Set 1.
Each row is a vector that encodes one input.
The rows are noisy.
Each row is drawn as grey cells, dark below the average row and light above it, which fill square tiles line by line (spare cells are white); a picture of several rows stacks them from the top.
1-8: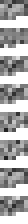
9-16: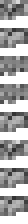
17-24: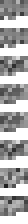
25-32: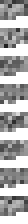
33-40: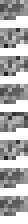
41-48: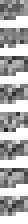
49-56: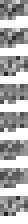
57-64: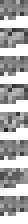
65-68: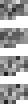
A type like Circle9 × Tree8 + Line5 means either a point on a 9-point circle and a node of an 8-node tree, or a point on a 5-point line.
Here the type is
Circle5.
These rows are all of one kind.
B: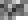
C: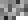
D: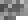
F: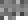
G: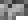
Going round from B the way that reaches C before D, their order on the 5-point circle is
B, F, G, C, D.
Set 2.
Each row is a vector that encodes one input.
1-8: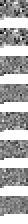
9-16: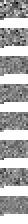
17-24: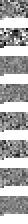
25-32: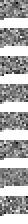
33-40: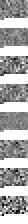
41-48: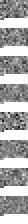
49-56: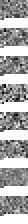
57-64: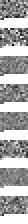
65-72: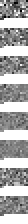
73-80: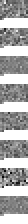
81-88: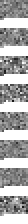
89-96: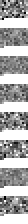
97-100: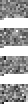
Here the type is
Bool × Bool × Bool.
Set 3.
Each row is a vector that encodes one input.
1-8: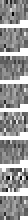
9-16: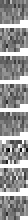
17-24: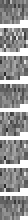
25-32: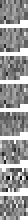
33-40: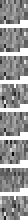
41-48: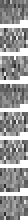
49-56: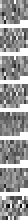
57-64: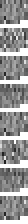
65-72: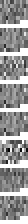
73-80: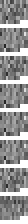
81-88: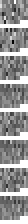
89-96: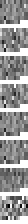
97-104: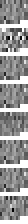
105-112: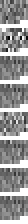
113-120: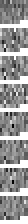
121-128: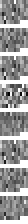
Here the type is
Circle6 + Unit.
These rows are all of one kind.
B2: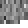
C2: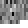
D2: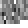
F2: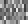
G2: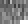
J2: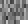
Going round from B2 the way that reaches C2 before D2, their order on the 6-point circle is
B2, C2, F2, D2, J2, G2.
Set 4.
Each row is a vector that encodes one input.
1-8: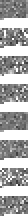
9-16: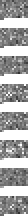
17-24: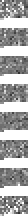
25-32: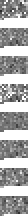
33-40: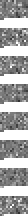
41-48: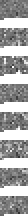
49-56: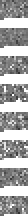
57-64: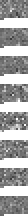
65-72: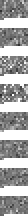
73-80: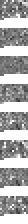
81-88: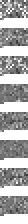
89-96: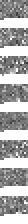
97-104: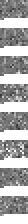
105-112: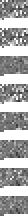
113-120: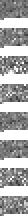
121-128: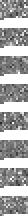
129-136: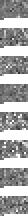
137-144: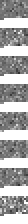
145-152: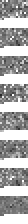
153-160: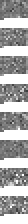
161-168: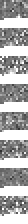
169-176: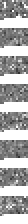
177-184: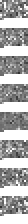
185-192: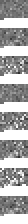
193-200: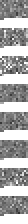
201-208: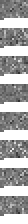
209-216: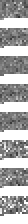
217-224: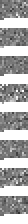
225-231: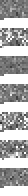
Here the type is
Line12.
